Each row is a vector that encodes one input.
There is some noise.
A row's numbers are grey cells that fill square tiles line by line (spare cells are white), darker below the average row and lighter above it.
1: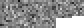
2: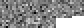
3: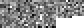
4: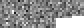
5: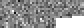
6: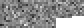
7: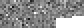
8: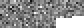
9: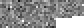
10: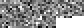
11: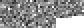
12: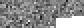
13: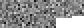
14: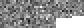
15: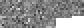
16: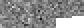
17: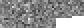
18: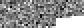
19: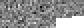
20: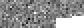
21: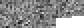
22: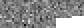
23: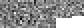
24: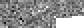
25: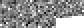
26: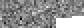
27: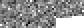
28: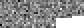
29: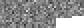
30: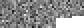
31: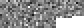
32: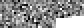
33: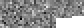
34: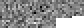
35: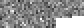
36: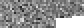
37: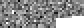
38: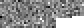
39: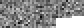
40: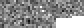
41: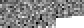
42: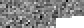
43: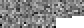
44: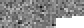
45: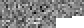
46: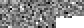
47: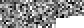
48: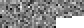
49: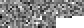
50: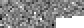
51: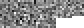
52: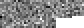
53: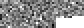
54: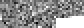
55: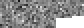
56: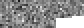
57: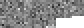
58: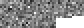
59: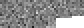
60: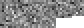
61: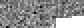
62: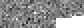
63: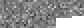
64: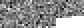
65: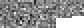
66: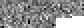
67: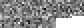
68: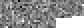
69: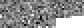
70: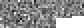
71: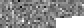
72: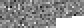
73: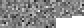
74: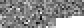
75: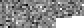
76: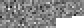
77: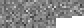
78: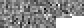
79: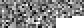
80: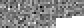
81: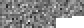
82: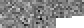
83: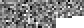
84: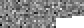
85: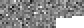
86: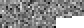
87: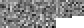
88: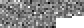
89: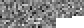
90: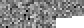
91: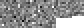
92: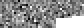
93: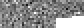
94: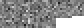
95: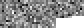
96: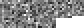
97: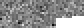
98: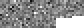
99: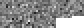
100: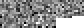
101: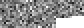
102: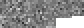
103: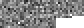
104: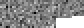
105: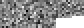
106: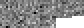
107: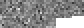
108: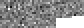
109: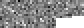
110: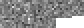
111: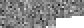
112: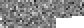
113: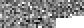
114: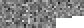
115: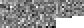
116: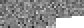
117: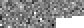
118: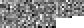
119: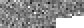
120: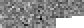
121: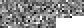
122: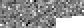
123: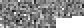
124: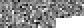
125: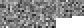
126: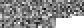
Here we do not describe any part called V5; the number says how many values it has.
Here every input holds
a value of V5, together with either a point on a 6-point circle, or a point on a 4-point line and a true/false value.
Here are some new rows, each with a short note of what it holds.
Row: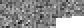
a point on a 4-point line, a true/false value and a value of V5
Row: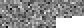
a point on a 4-point line, a true/false value and a value of V5
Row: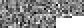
a point on a 4-point line, a true/false value and a value of V5
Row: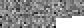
a point on a 4-point line, a true/false value and a value of V5
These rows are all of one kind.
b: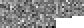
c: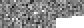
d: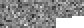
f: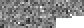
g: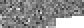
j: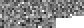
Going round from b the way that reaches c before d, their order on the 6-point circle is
b, j, f, c, d, g.
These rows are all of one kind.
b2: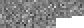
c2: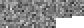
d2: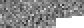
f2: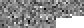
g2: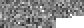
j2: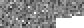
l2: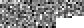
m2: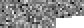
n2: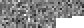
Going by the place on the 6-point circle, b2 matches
d2 and g2.
